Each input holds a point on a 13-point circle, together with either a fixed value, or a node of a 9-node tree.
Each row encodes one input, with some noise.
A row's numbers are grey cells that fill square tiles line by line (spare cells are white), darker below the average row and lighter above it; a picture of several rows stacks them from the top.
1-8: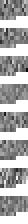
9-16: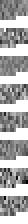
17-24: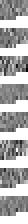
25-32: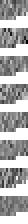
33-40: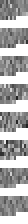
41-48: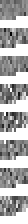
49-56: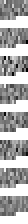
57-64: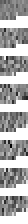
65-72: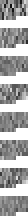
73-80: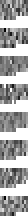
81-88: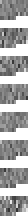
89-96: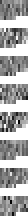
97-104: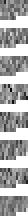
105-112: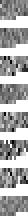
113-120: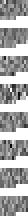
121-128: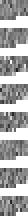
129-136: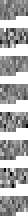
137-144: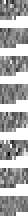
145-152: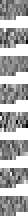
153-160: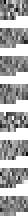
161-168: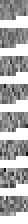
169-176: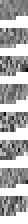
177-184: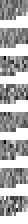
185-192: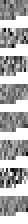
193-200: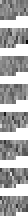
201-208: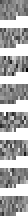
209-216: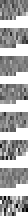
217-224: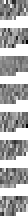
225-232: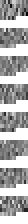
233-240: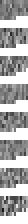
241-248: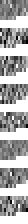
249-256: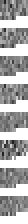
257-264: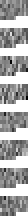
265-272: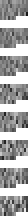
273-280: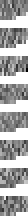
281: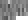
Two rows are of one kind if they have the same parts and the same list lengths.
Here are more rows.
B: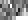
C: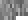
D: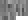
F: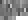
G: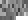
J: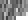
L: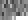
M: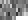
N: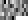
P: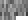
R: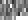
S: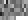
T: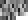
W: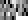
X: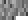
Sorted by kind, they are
B, C, G, M, N, P, X
D, F, J, L, R, S, T, W

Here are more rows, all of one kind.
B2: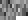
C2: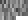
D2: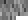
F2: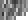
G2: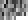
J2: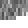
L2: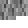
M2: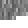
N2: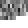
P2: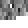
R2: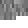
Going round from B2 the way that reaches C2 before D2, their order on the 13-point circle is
B2, N2, L2, J2, C2, G2, F2, M2, P2, R2, D2.
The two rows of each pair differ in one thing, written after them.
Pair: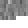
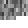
the node of the tree
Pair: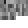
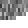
the node of the tree
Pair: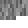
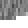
the node of the tree
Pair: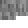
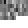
the node of the tree
